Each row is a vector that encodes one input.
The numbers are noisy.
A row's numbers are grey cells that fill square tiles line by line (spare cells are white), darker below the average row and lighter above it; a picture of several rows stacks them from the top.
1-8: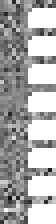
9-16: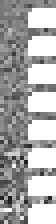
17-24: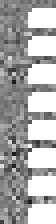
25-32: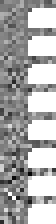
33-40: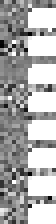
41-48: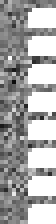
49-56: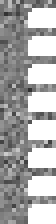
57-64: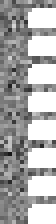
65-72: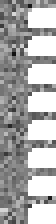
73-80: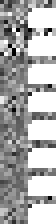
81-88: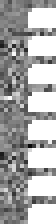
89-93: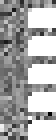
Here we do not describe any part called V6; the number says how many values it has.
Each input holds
a point on a 5-point circle, together with either a point on a 4-point line, or a value of V6.
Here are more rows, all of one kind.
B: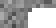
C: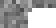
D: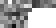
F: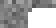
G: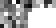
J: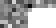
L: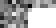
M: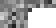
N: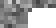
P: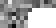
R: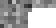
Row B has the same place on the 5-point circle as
C, J and R.
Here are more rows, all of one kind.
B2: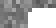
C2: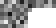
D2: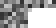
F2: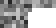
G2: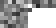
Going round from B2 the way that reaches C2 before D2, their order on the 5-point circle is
B2, C2, G2, D2, F2.
